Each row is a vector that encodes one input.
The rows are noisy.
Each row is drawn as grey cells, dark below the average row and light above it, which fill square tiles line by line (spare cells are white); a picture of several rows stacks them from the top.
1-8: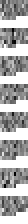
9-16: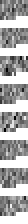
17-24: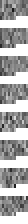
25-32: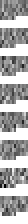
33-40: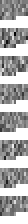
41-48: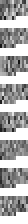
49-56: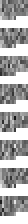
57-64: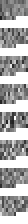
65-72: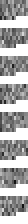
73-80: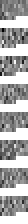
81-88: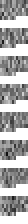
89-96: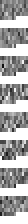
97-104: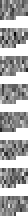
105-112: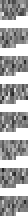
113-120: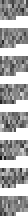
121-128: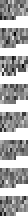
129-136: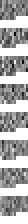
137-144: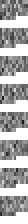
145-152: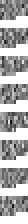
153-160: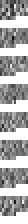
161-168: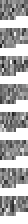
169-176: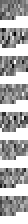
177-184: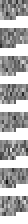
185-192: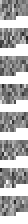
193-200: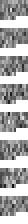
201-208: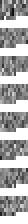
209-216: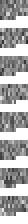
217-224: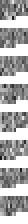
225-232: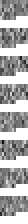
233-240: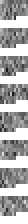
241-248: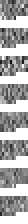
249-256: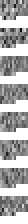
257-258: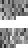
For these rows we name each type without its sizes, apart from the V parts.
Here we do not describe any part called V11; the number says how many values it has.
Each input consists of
either a fixed value, or a node of a tree and a value of V11, or four true/false values.
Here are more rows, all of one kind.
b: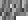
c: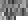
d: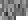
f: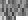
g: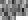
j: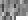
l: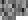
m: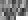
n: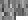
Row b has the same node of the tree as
d, l and n.
